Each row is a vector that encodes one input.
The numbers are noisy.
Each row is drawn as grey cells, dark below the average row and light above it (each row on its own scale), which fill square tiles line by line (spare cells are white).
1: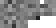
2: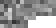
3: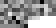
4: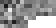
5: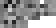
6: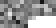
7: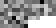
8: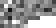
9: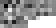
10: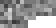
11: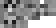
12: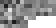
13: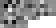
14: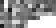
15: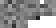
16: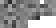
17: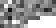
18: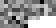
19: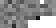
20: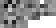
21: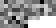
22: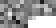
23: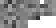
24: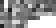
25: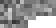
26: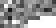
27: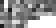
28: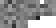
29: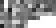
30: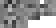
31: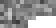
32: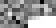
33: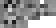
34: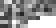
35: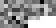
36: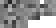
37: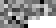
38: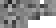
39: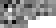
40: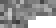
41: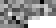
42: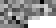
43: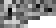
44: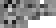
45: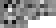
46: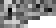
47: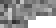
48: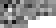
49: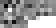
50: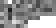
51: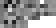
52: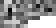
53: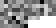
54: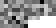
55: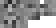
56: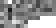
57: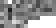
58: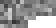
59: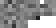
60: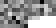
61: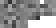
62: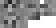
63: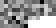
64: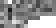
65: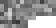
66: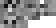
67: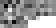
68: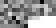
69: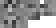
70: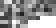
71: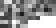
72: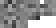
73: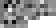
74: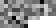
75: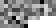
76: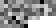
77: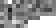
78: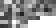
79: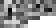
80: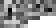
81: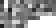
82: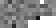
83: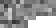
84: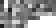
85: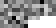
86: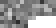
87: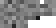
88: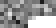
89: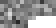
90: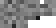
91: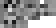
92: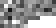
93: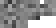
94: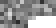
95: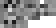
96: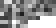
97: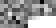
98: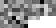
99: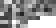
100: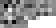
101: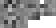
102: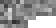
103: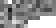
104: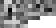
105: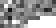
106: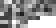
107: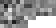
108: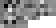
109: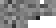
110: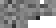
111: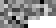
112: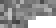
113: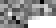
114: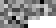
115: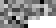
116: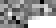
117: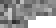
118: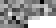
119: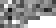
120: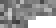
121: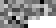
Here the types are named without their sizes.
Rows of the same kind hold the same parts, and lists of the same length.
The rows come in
2 kinds.
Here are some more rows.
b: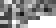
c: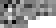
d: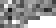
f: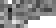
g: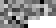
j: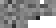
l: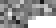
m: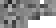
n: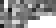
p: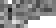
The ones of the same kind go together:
b, d, f, n, p
c, g, j, l, m

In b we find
a label.
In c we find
a point on a line.
